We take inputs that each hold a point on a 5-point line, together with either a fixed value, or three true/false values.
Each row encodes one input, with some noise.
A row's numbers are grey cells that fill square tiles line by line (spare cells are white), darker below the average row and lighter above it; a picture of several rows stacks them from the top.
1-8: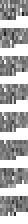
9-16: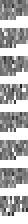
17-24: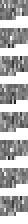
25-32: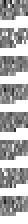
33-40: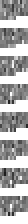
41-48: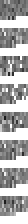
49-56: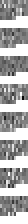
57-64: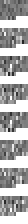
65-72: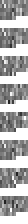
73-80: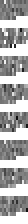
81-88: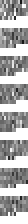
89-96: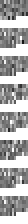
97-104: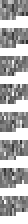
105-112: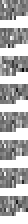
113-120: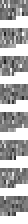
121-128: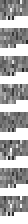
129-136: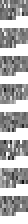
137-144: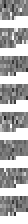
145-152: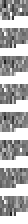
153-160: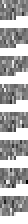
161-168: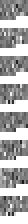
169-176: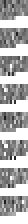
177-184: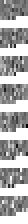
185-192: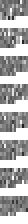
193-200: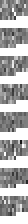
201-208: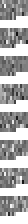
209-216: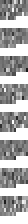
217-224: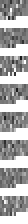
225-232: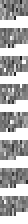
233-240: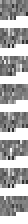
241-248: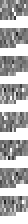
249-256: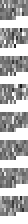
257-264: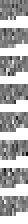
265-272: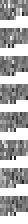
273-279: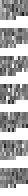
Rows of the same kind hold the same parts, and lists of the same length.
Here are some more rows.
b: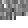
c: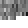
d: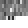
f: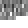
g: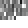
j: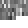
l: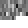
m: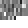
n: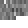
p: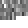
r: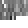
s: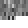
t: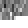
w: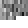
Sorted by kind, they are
b, j, p, r
c, d, f, g, l, m, n, s, t, w

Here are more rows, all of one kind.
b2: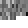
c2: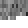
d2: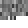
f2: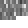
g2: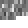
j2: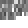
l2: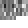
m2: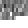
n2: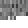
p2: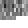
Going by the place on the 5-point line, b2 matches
d2, l2 and p2.
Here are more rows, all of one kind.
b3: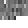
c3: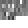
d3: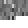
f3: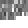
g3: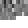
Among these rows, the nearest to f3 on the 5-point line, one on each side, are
d3 and g3.
